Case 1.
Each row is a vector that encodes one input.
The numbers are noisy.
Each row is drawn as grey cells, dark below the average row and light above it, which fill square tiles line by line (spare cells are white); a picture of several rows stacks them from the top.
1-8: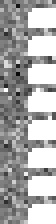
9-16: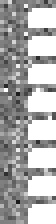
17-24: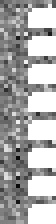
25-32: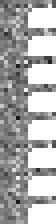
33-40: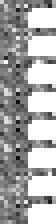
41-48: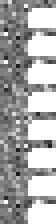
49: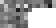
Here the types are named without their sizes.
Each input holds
a point on a line.
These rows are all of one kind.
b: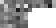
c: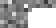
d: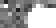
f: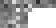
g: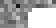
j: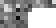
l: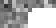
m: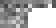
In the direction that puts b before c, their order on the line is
d, j, b, c, g, m, f, l.
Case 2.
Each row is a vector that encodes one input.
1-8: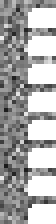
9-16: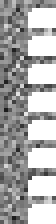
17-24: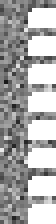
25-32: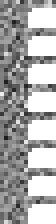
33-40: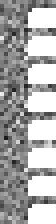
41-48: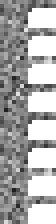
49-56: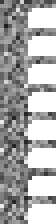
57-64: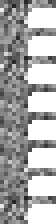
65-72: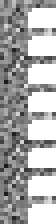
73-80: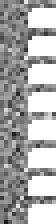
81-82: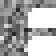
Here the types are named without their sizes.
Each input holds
a point on a line.
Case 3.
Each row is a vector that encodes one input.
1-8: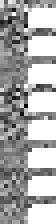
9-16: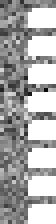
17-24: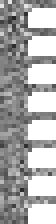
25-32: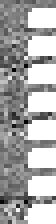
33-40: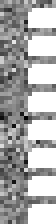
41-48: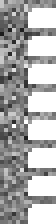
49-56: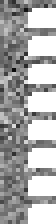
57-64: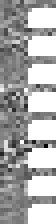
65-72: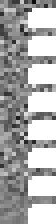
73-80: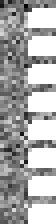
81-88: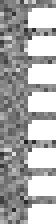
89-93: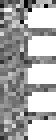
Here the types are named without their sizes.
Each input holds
a point on a line.
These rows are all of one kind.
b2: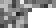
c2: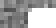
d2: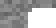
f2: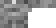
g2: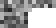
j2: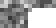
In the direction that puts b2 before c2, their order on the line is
j2, b2, d2, f2, c2, g2.
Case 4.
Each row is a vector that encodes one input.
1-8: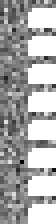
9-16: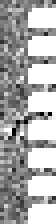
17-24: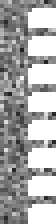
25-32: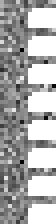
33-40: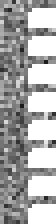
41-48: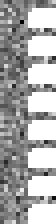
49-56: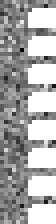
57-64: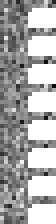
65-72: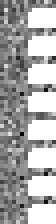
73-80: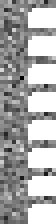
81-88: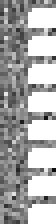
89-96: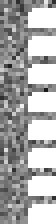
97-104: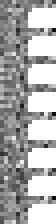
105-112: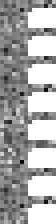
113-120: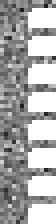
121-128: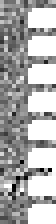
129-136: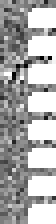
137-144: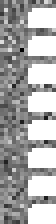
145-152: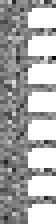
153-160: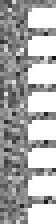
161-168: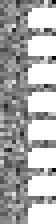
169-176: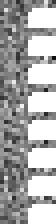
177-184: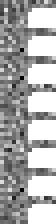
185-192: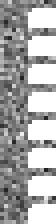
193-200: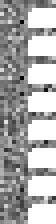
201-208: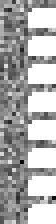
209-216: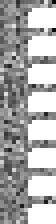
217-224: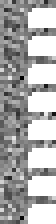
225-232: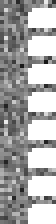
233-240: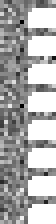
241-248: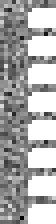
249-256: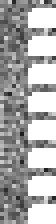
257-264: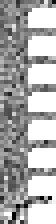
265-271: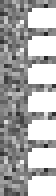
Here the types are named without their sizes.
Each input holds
either a point on a circle, or a fixed value.
